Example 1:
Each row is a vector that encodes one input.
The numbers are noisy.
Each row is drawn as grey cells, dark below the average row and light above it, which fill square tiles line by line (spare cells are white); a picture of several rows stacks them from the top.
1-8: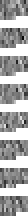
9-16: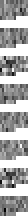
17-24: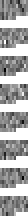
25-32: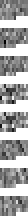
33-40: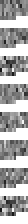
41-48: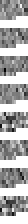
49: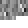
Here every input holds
a list of up to two items, each a point on each of two 3-point lines.
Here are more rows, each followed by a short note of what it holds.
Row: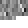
a list of one item
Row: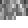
a list of one item
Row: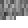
a list of two items
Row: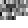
the empty list
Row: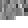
a list of one item
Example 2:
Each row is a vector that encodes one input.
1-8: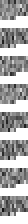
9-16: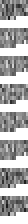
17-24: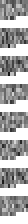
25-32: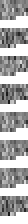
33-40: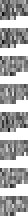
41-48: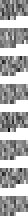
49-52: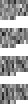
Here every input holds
either a fixed value, or a point on each of two 3-point lines, or a node of a 7-node tree.
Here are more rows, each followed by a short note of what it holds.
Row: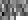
a fixed value
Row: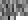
a point on each of two 3-point lines
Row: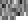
a node of a 7-node tree
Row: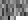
a point on each of two 3-point lines
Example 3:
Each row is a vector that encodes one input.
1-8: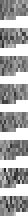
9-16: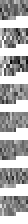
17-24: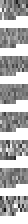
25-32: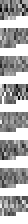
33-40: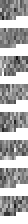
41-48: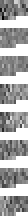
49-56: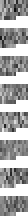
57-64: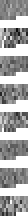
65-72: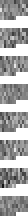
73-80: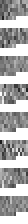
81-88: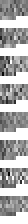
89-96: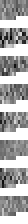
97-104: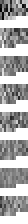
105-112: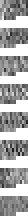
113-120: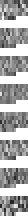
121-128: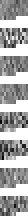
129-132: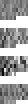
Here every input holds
a point on a 15-point line and a true/false value.
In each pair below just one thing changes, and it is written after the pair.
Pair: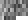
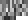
the true/false value
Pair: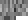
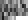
the true/false value
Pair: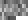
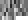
the true/false value
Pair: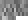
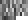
the place on the 15-point line
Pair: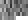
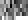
the true/false value
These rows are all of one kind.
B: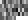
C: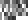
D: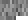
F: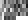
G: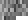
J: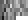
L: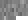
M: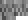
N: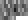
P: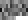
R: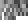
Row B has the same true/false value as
D, P and R.
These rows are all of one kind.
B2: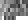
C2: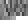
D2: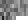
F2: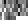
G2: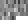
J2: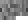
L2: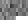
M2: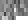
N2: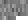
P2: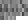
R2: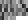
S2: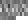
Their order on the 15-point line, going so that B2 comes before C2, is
J2, B2, L2, C2, S2, D2, F2, N2, M2, P2, G2, R2.
